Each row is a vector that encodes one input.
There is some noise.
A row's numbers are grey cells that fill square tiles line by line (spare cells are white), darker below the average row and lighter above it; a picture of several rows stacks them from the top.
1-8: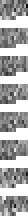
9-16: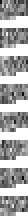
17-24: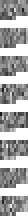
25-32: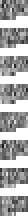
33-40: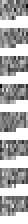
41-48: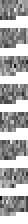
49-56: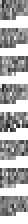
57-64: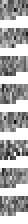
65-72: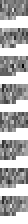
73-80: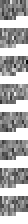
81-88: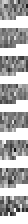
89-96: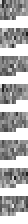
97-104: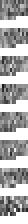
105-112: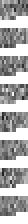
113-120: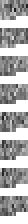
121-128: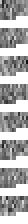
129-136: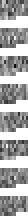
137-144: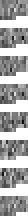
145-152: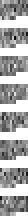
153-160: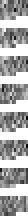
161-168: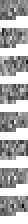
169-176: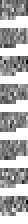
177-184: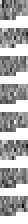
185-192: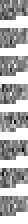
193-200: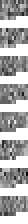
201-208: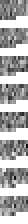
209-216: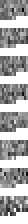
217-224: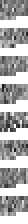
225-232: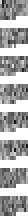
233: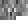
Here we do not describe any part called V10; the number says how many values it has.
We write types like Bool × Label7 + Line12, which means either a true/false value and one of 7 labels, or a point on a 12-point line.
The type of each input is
Bool × V10 + List3(Line5).
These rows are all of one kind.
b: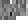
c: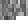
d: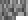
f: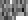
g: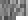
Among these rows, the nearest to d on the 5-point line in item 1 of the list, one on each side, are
c and f.
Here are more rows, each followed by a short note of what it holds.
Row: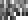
the empty list
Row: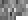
a list of three items
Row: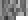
a list of two items
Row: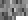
a list of three items
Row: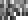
the empty list
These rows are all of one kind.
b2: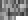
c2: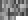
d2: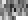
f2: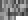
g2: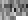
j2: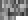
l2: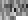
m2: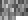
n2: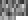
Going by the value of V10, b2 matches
c2, f2 and j2.
